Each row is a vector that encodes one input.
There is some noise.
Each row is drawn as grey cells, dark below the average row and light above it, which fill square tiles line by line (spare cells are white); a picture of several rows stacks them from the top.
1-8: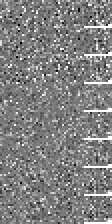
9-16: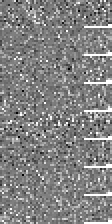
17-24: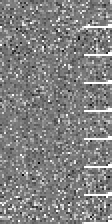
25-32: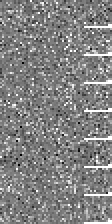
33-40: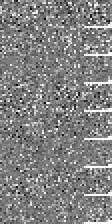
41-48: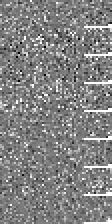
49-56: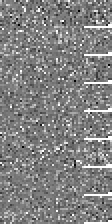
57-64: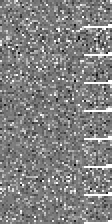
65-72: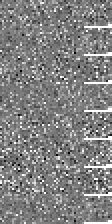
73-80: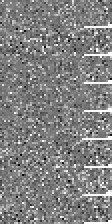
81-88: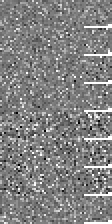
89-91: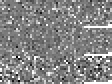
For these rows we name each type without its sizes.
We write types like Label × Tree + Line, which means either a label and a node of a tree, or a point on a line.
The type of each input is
Bool × (Circle + Unit).
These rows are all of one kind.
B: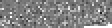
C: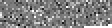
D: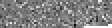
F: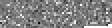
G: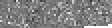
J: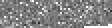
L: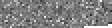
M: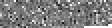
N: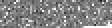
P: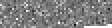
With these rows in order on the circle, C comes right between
D and L.
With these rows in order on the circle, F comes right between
G and M.
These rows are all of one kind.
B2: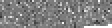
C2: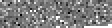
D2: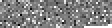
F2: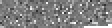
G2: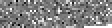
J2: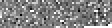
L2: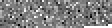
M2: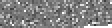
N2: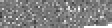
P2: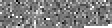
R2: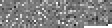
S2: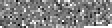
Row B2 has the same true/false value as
F2, M2, N2 and R2.
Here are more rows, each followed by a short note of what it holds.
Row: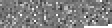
a point on a circle and a true/false value
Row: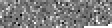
a point on a circle and a true/false value
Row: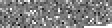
a point on a circle and a true/false value
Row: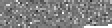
a point on a circle and a true/false value
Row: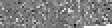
a point on a circle and a true/false value
